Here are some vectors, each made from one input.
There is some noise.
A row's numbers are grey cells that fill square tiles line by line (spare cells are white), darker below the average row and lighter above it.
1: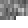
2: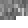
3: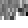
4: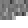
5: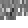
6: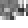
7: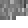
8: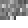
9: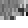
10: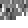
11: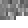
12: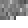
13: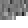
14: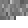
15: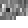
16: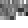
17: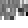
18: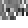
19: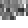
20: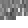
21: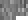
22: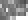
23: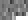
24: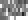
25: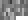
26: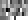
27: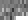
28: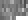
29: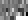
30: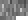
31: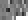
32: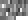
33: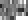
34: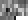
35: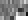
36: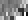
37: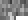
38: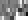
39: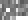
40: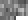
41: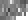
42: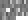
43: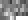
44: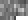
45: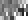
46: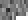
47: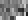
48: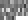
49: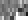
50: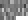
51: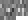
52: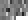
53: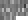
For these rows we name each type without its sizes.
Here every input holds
either a label, or a point on a line.
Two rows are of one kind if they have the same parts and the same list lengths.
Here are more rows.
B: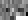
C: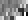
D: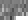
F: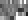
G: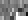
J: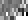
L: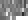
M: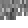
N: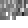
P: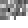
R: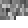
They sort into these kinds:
B, C, F, G, J
D, L, M, N, P, R

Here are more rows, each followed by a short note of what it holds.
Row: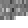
a label
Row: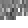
a label
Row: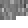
a label
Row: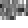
a point on a line
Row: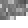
a label
